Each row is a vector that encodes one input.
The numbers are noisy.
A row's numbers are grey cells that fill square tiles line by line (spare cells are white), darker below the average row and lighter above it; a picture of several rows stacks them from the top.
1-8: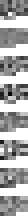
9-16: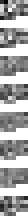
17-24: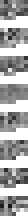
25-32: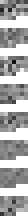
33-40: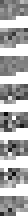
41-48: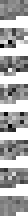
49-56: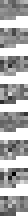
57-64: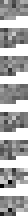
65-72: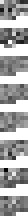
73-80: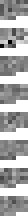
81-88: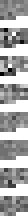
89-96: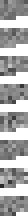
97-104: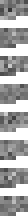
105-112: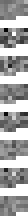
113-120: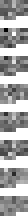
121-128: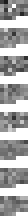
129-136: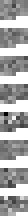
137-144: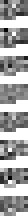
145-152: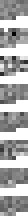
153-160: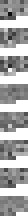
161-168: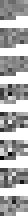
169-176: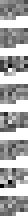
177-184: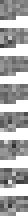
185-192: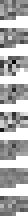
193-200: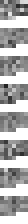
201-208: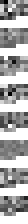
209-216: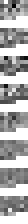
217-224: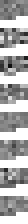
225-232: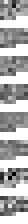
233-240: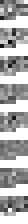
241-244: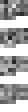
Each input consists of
a point on a 17-point circle and three true/false values, together with either a point on a 17-point circle, or a fixed value.
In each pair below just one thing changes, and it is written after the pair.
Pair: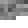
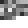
one of the three true/false values
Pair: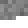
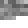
one of the three true/false values
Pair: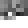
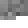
the place on the 17-point circle
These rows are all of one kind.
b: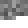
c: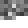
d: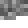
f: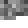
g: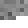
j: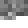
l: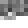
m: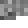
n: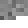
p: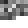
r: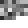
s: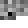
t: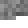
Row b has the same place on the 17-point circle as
d, m and t.
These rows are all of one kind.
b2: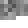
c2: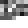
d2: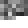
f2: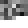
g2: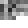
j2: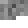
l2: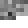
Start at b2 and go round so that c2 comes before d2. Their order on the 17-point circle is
b2, c2, l2, j2, f2, g2, d2.
